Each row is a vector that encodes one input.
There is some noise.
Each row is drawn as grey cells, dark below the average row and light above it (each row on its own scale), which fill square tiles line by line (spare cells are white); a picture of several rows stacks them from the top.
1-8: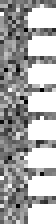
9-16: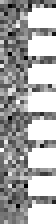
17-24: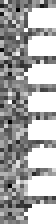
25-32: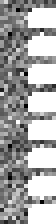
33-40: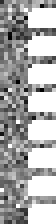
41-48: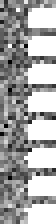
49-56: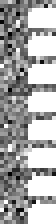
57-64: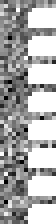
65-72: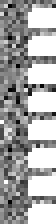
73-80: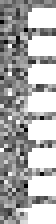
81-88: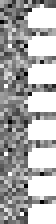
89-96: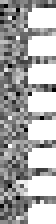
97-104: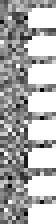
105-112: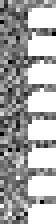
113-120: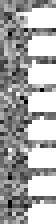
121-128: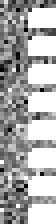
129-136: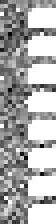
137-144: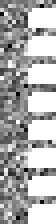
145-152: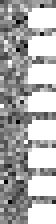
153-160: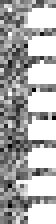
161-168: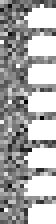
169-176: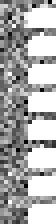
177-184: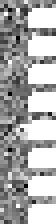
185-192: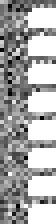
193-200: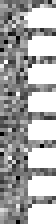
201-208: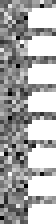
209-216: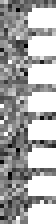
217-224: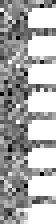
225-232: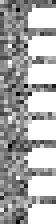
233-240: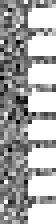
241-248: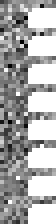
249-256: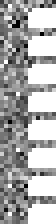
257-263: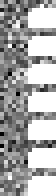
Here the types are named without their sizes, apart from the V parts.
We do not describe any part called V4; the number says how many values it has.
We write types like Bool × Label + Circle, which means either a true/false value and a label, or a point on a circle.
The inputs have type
Bool × Tree × (Tree + Unit) + V4.
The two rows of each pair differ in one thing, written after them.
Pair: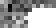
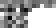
the true/false value
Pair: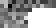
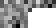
the true/false value
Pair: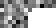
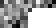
the true/false value
